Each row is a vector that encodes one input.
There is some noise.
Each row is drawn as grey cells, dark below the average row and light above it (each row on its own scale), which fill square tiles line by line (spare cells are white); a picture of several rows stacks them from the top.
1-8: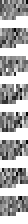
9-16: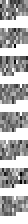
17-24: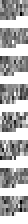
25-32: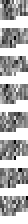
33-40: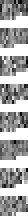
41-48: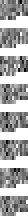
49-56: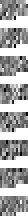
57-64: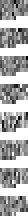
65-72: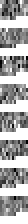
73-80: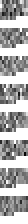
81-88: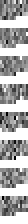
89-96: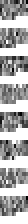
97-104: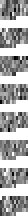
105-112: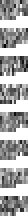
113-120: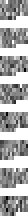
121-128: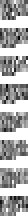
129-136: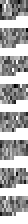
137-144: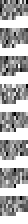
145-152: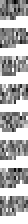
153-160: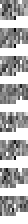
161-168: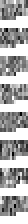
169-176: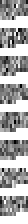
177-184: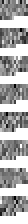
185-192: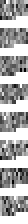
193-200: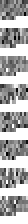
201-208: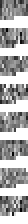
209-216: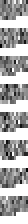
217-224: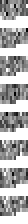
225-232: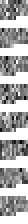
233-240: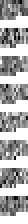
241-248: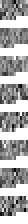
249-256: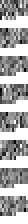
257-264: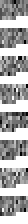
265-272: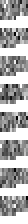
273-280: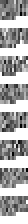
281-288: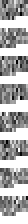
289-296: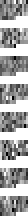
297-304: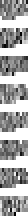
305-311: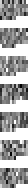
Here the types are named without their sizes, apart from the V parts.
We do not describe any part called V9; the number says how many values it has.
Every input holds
a true/false value, together with either a point on a line, or a value of V9.
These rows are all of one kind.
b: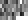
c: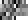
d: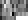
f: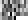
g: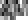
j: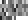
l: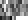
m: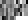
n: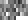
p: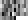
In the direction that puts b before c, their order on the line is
g, b, p, c, f, n, j, m, l, d.
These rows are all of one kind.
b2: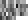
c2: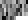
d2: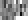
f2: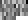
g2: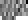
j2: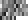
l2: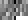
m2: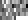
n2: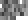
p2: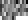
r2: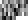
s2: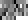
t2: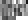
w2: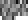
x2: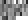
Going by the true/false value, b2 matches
j2, l2, m2 and s2.
